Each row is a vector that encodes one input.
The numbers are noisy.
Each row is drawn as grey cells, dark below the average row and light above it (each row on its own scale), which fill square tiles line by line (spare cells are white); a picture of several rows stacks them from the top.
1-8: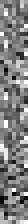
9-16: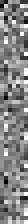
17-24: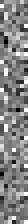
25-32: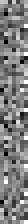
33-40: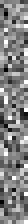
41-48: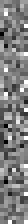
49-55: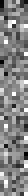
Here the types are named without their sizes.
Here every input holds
a list of points on a line.
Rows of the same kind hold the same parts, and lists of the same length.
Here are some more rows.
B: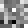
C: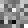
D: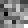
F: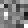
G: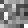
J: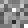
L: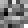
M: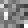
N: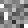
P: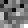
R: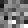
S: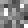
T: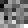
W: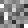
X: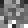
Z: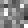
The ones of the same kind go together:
B, C, F, G, J, M, N, S, W, Z
D, P, R, T, X
L

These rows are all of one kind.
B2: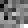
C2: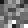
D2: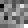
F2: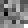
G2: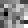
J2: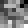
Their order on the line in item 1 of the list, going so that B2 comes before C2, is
D2, B2, C2, J2, F2, G2.
